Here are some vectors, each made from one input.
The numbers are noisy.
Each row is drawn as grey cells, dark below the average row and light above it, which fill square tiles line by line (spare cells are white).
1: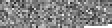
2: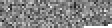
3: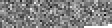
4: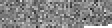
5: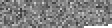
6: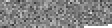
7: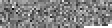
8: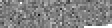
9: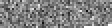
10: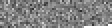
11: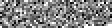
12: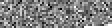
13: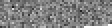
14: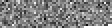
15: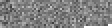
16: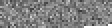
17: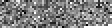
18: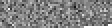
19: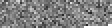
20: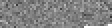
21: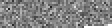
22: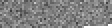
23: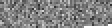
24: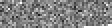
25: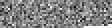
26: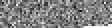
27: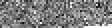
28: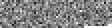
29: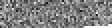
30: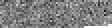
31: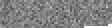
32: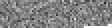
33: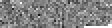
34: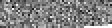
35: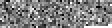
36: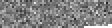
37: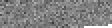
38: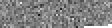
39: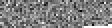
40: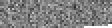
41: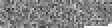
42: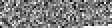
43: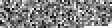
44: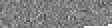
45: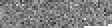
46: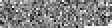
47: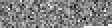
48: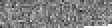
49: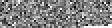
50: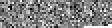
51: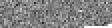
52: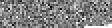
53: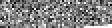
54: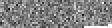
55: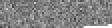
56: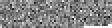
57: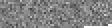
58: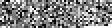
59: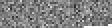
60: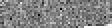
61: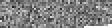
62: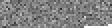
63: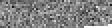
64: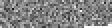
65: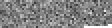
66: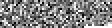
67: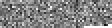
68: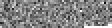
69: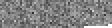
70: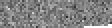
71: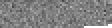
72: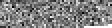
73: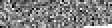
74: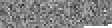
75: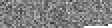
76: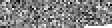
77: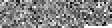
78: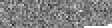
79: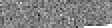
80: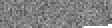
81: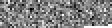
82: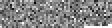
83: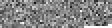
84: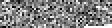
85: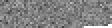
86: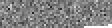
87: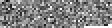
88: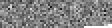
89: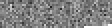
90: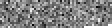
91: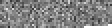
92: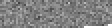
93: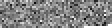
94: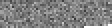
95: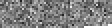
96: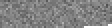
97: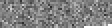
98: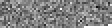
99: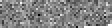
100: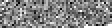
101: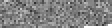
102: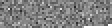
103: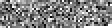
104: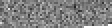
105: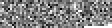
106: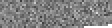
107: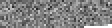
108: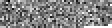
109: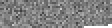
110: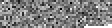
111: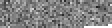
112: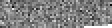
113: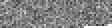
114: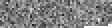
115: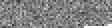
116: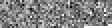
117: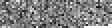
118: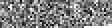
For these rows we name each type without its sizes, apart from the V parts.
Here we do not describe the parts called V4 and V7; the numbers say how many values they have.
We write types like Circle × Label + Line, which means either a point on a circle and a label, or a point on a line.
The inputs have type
(Bool × Bool × Bool × Bool × V4 × V7 + Unit) × Label.
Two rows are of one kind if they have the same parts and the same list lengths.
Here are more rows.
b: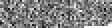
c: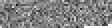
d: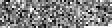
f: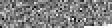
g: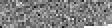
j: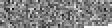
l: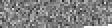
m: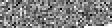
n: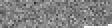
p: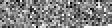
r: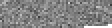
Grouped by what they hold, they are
b, c, d, j, l, m, n, p, r
f, g

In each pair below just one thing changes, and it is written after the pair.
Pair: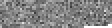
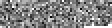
the value of V4
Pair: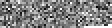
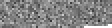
the value of V7
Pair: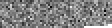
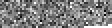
one of the four true/false values
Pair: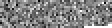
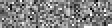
the value of V4
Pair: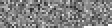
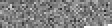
the label
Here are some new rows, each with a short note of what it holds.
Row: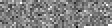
a label
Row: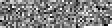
a label, four true/false values, a value of V4 and a value of V7
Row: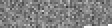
a label, four true/false values, a value of V4 and a value of V7
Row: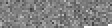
a label, four true/false values, a value of V4 and a value of V7
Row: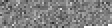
a label, four true/false values, a value of V4 and a value of V7
